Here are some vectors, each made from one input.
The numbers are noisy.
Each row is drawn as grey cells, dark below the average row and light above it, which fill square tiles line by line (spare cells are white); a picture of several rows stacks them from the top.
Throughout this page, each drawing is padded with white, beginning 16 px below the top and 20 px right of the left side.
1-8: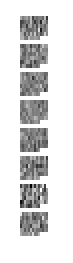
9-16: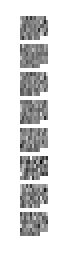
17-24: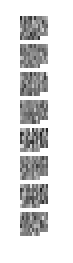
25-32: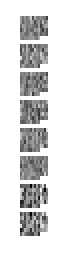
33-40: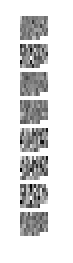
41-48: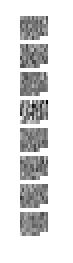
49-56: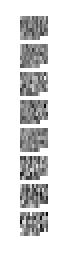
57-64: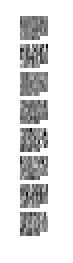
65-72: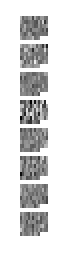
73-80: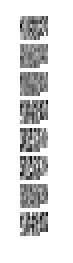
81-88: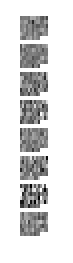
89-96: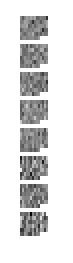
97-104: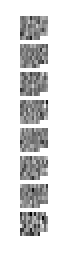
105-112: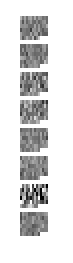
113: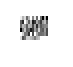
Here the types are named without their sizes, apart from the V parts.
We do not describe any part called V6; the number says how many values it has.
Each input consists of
a value of V6, together with either a point on a line, or a node of a tree.
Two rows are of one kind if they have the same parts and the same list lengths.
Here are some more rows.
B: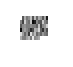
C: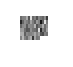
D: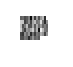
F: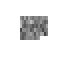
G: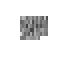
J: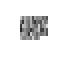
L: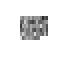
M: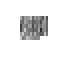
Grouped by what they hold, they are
B, D, F, J
C, G, L, M

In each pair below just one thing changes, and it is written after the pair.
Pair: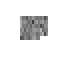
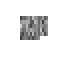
the place on the line
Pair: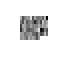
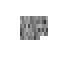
the value of V6
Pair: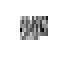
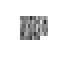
the value of V6
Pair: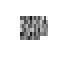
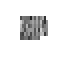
the value of V6
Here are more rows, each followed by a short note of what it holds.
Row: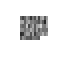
a point on a line and a value of V6
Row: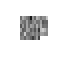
a node of a tree and a value of V6
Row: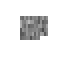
a point on a line and a value of V6
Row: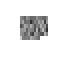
a node of a tree and a value of V6
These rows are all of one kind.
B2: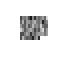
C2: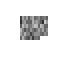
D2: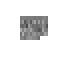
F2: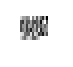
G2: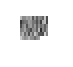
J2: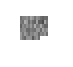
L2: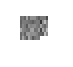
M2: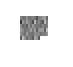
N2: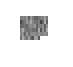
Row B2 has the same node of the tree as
C2, M2 and N2.
